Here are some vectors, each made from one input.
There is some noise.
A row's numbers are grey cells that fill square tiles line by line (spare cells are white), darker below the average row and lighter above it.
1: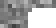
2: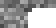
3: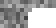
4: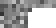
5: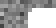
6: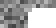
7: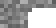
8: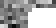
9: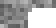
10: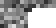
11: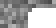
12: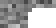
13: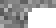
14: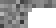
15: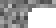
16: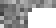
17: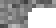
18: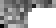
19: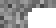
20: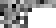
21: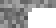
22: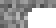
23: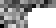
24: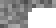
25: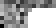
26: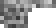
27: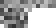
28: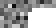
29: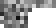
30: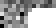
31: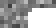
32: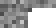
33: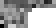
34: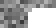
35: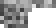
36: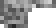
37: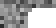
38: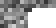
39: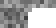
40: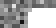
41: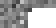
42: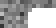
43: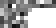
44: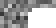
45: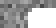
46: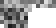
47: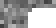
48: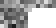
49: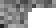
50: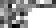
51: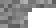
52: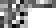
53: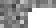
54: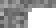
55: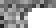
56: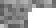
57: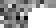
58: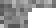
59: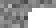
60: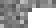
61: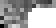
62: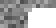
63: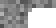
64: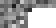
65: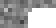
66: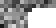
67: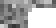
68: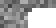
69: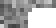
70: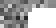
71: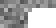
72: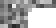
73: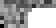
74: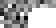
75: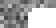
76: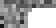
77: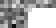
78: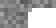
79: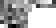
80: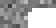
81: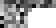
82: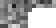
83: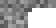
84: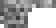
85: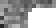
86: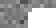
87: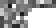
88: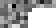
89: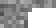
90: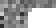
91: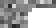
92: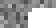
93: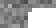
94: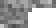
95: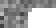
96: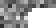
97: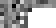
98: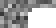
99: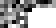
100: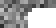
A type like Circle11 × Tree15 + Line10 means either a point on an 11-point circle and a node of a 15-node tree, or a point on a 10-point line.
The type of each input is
Line6 + Line7.
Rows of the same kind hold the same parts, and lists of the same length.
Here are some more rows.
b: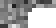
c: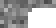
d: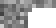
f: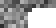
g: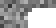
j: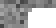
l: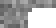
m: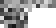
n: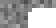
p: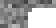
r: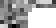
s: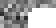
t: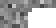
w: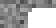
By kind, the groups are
b, c, j, m, n, p, s, w
d, f, g, l, r, t

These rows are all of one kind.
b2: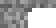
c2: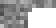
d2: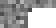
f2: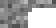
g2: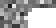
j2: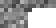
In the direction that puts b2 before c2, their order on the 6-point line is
b2, c2, d2, g2, j2, f2.
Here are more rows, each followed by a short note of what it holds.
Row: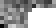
a point on a 7-point line
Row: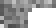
a point on a 6-point line
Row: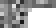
a point on a 7-point line
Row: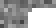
a point on a 7-point line
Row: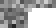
a point on a 7-point line
